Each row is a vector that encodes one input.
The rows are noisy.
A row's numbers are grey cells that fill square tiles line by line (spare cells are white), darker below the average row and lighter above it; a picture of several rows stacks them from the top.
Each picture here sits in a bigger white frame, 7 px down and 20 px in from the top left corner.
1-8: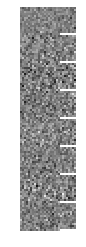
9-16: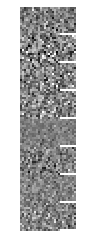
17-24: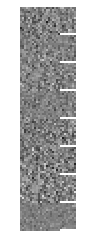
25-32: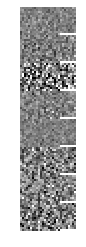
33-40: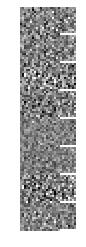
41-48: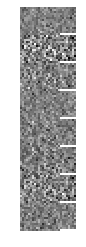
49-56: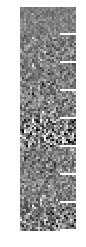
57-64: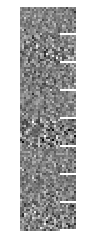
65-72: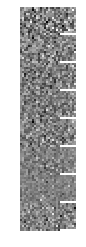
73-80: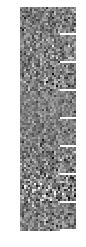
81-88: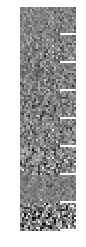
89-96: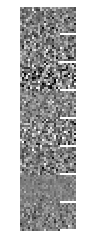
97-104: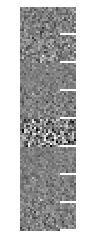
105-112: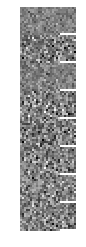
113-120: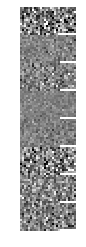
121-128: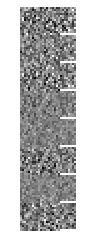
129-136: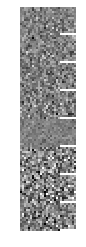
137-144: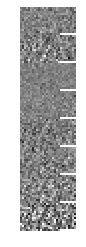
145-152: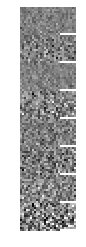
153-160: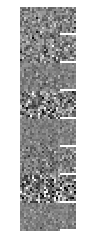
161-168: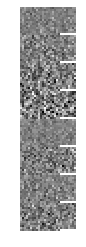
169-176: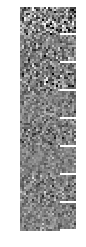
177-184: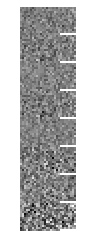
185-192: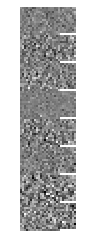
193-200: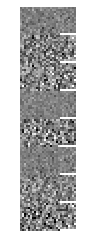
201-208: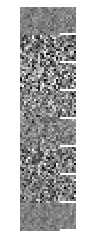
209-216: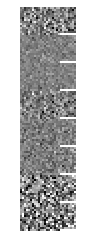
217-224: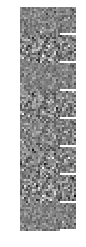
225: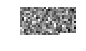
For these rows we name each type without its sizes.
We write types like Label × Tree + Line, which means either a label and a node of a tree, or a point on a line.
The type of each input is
Bool × Bool × Bool × Line × (Line + Tree).
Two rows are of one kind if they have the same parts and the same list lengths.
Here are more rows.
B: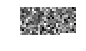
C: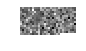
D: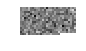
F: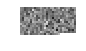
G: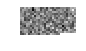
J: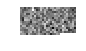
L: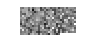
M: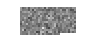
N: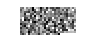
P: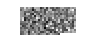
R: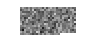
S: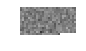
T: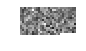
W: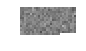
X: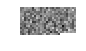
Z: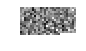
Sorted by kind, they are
B, C, J, L, P, R, S, W
D, F, G, M, N, T, X, Z

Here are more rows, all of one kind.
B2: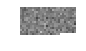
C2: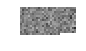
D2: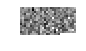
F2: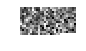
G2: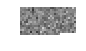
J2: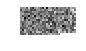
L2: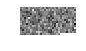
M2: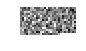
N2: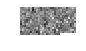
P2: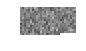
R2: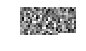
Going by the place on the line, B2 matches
L2, P2 and R2.
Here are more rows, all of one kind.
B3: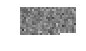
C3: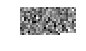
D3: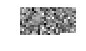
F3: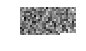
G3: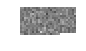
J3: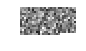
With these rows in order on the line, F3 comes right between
D3 and G3.
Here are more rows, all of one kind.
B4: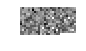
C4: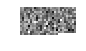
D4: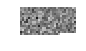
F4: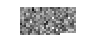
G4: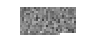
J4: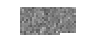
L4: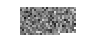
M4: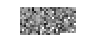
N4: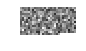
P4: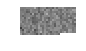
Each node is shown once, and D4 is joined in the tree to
C4.
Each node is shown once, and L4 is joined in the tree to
J4.
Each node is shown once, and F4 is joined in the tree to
G4, M4 and P4.
